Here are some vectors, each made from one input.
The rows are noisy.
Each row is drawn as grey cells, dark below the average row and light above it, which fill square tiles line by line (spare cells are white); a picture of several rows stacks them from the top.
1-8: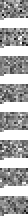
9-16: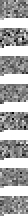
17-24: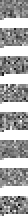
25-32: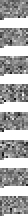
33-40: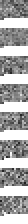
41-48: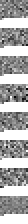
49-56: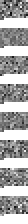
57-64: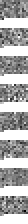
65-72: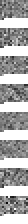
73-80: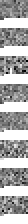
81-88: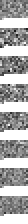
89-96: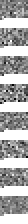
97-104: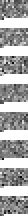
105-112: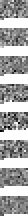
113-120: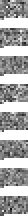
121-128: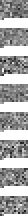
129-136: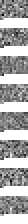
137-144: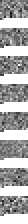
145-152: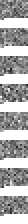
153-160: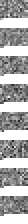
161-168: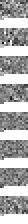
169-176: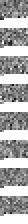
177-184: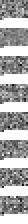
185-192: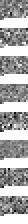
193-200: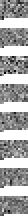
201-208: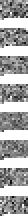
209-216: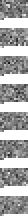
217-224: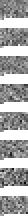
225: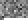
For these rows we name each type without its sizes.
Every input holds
a list of points on a circle.
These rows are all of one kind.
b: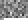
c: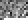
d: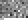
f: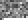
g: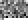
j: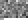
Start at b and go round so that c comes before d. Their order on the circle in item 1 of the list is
b, f, c, d, g, j.
